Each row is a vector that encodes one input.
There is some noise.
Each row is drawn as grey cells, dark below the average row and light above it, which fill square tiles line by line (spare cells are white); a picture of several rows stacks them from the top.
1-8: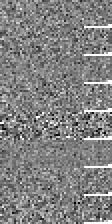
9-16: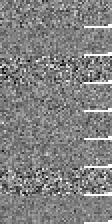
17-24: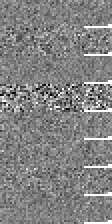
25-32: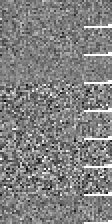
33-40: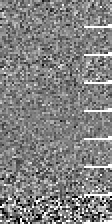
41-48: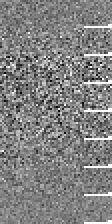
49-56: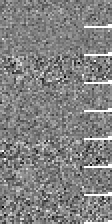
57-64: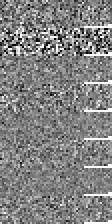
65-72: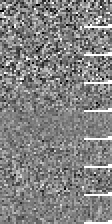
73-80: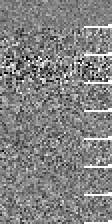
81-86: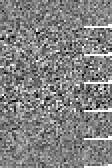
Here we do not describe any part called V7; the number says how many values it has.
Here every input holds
either one of 8 labels, or three true/false values and a value of V7.
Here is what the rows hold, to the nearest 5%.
About 35% of them hold one of 8 labels. The rest hold three true/false values and a value of V7.
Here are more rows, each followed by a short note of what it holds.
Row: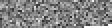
one of 8 labels
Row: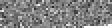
three true/false values and a value of V7
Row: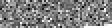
three true/false values and a value of V7
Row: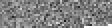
three true/false values and a value of V7
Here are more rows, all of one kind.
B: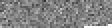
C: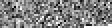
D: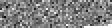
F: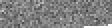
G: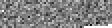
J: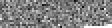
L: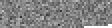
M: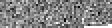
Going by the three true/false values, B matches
D and M.
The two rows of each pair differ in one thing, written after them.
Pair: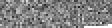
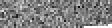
one of the three true/false values
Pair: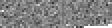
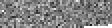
one of the three true/false values
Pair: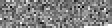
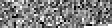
the value of V7
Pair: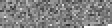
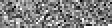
one of the three true/false values
